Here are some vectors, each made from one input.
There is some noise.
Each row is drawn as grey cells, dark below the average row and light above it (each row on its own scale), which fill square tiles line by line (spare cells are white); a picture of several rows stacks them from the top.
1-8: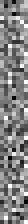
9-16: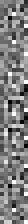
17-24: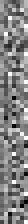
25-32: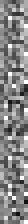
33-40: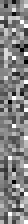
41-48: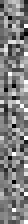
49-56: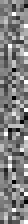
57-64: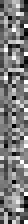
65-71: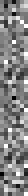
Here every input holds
a list of up to two points on a 4-point line.
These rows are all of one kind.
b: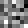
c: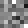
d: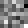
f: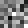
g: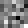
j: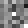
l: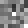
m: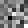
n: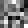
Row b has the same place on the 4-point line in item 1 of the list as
d, g and l.
